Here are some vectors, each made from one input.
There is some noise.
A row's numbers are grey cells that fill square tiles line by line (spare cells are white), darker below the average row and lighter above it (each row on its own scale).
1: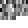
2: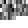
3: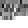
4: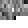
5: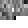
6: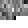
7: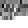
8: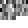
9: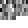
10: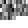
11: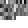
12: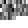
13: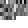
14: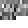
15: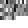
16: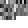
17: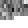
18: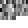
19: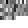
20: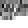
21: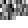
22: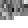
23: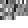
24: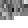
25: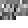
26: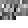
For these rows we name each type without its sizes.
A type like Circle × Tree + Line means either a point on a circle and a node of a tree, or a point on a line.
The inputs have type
Bool × Bool × Bool.
